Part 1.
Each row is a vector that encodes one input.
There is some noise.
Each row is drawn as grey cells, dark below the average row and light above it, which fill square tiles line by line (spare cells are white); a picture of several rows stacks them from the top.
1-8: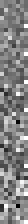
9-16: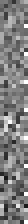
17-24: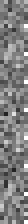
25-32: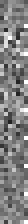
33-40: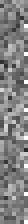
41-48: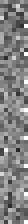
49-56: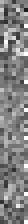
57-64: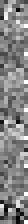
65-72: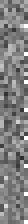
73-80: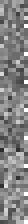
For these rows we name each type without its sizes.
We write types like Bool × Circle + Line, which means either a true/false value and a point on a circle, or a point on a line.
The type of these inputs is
Label.
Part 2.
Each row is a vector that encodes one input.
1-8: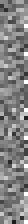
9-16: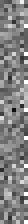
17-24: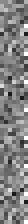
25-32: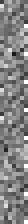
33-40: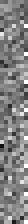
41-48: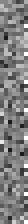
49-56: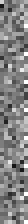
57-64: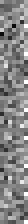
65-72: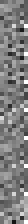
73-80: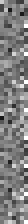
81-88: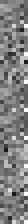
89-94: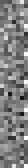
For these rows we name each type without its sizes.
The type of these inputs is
Bool × Bool × Bool × Bool.
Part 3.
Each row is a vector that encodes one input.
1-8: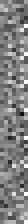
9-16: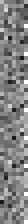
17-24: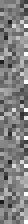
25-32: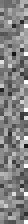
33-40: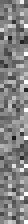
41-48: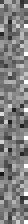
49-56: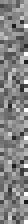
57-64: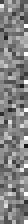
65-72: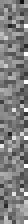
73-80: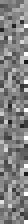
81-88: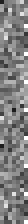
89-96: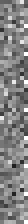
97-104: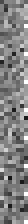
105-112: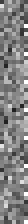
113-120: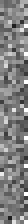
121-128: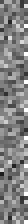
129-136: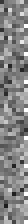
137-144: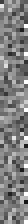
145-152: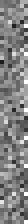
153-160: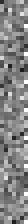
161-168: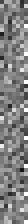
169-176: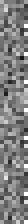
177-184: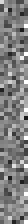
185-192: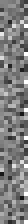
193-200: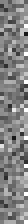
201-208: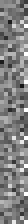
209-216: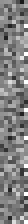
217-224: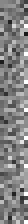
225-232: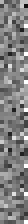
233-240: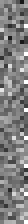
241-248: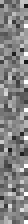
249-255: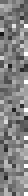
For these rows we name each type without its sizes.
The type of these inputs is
Bool × Bool × Bool × Bool.
